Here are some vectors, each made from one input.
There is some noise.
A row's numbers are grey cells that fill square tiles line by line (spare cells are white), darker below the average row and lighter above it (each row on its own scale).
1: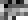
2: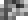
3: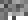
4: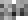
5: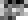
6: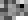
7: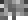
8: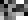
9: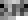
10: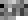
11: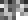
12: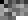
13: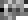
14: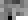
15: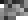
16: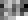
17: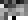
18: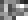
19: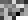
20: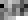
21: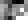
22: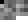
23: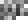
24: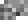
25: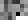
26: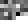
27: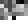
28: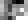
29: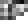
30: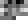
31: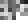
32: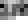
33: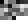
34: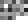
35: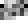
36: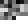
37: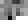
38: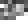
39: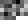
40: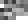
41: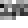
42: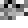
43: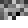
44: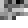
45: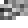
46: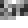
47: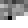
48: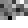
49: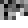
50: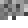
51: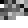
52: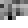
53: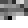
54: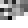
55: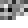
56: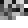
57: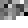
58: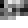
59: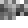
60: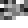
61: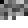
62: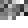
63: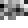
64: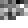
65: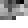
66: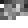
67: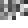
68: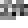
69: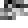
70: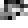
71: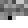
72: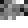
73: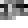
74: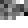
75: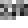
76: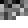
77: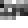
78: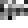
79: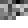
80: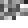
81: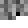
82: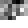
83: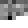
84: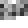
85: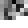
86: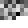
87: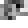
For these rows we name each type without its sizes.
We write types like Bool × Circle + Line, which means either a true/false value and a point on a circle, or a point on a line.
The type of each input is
Bool × Bool × Bool × Bool + Line.
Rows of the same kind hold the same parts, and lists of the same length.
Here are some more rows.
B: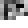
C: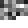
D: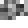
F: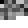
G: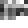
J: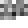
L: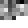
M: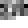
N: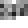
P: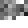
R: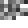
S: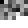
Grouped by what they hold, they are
B, C, D, F, G, L, P, R, S
J, M, N

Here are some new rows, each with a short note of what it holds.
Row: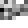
four true/false values
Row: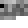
a point on a line
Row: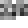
a point on a line
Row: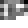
four true/false values
